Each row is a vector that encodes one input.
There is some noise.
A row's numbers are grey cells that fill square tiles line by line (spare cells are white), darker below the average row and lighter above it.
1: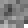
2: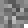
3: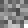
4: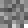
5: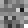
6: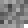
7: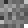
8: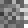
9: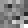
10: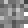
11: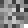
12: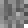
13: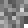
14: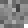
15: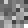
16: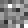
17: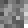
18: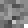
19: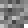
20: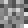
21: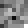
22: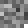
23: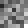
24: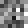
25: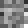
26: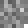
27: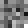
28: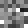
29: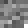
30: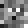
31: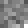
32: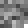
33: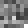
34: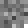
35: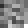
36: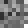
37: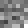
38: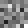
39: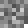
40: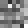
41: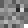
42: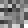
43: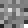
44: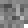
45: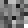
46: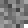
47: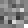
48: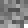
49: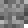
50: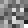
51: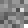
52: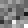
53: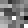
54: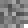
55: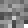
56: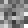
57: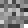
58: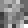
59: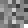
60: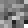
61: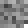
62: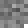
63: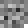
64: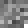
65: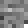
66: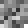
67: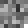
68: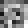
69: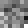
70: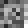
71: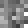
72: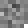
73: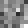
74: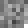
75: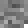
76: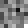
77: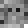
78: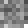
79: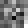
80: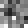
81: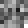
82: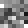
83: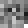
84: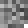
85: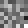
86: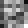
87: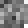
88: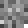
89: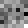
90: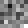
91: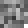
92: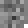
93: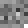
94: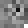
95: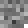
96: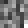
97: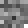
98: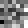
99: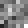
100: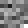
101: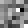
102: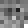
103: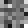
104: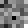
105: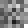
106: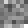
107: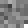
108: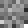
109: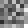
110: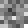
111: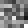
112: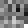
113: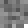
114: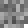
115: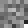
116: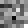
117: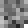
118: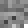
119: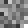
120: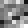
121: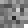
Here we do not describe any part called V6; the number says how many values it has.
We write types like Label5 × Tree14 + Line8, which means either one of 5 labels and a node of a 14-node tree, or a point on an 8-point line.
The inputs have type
Line4 × V6 + List2(Line5).
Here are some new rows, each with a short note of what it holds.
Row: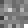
a list of two items
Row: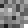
a list of two items
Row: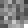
a point on a 4-point line and a value of V6
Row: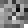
a list of two items
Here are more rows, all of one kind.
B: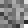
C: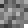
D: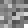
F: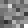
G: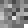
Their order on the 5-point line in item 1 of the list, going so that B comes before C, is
F, B, C, G, D.
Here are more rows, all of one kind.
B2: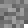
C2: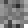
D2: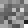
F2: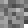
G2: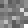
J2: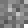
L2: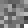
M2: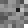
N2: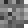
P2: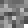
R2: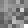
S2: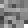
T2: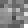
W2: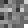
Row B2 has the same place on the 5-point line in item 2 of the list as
D2, F2 and G2.
